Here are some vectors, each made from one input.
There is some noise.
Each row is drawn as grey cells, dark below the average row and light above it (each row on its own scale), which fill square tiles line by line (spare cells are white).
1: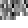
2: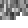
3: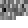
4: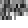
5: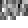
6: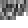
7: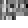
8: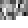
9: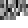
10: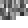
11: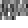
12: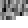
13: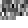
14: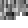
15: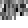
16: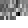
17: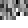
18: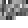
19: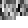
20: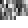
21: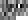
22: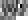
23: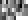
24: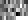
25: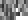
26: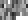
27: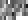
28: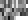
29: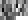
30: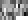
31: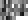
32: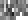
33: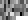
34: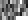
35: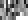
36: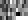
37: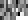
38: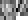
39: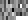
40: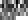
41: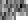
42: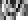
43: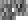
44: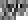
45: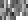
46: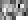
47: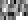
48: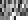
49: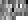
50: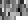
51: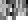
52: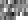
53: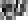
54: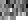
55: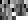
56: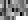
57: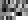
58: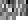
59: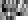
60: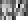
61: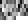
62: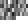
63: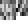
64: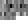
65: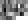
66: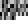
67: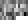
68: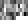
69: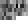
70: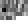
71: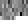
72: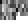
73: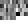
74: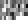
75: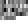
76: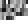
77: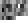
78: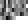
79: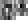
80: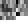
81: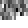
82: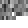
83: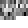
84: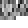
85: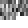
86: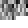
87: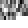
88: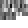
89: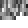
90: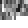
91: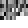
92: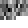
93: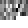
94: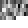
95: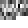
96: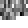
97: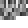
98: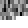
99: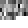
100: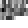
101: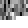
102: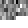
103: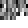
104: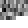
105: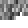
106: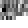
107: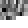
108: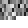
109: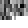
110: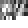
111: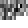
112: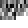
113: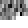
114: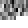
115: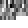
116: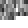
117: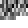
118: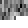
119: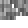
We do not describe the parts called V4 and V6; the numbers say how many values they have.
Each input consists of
either a point on a 5-point line, or a true/false value and a value of V6, or a value of V4.
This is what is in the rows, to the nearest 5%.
About 30% of them hold a point on a 5-point line. About 45% of them hold a true/false value and a value of V6. The rest hold a value of V4.
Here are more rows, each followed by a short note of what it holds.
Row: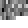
a value of V4
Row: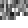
a value of V4
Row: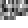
a true/false value and a value of V6
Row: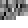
a point on a 5-point line
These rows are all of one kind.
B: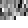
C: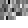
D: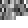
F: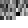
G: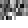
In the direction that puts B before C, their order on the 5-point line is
B, D, C, F, G.
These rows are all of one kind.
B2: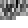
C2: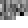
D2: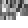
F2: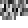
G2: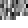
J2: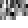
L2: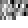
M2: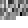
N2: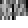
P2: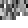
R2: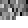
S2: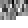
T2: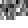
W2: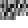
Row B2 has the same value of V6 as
D2, J2, M2 and T2.
